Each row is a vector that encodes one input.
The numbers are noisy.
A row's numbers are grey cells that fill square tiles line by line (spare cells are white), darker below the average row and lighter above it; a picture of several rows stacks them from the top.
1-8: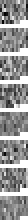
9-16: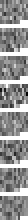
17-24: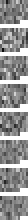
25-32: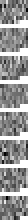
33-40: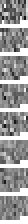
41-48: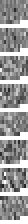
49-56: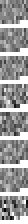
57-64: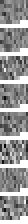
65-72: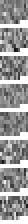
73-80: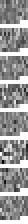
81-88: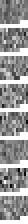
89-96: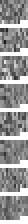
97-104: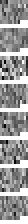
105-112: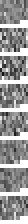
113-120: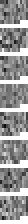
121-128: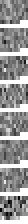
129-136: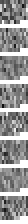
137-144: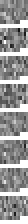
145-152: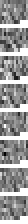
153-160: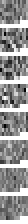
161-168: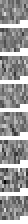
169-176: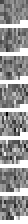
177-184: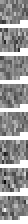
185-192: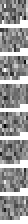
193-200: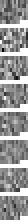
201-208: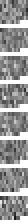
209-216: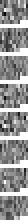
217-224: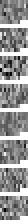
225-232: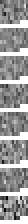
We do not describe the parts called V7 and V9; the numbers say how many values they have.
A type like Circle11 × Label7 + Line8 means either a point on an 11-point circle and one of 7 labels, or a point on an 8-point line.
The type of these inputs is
(Bool × Bool × Bool + V9) × V7 + List2(Line11).
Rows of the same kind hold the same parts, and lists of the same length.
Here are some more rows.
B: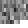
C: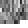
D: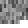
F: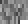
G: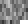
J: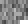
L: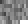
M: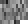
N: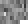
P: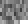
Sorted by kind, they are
B
C
D, J
F, L, M, P
G, N

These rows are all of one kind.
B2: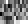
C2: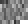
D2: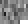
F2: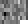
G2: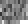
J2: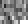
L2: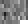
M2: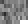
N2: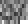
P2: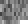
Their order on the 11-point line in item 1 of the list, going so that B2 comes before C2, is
N2, D2, J2, G2, B2, P2, M2, C2, L2, F2.
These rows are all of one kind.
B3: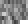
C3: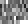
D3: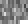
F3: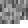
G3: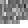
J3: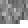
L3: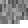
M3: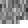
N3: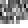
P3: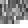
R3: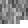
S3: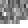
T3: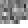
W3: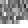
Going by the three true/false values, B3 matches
G3, J3, L3 and R3.
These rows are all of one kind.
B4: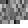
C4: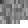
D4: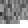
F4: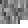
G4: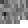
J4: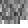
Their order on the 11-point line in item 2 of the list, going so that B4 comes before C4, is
B4, C4, F4, G4, J4, D4.
